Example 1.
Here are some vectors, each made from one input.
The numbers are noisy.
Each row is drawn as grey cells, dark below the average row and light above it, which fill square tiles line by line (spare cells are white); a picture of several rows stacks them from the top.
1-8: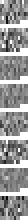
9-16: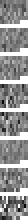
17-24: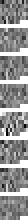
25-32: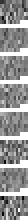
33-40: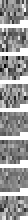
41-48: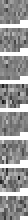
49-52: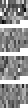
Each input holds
either a point on an 8-point circle, or a fixed value.
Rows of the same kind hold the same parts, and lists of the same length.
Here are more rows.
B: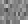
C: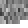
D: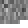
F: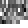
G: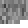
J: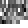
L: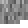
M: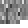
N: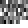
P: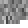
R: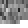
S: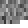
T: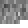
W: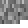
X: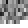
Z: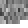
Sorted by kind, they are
B, C, D, F, G, J, L, M, P, R, S, T, W, X, Z
N

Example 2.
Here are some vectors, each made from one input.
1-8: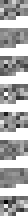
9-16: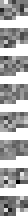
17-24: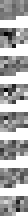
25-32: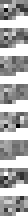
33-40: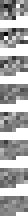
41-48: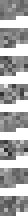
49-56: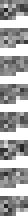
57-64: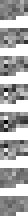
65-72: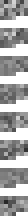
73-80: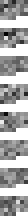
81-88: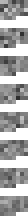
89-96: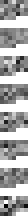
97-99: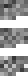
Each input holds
a point on an 18-point line.
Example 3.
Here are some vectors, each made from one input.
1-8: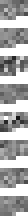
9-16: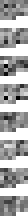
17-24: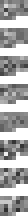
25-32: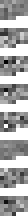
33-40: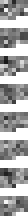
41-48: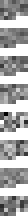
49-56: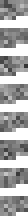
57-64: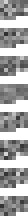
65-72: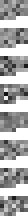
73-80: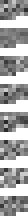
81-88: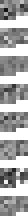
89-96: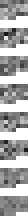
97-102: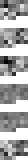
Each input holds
a node of a 13-node tree.
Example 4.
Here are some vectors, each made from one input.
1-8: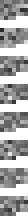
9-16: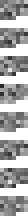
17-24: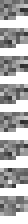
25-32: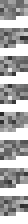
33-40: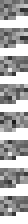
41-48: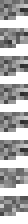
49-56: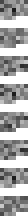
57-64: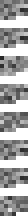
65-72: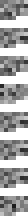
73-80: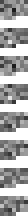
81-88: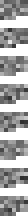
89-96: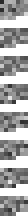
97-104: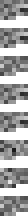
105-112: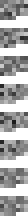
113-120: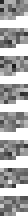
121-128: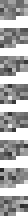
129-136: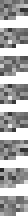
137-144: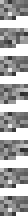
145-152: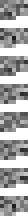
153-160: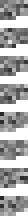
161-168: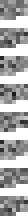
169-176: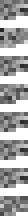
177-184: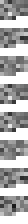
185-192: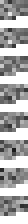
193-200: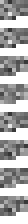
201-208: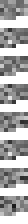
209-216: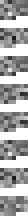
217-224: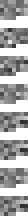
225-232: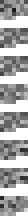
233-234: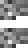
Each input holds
a point on a 7-point line.
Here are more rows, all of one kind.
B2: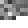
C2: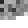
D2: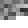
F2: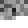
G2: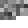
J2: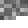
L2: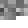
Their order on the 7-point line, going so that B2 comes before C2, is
B2, J2, G2, L2, C2, F2, D2.
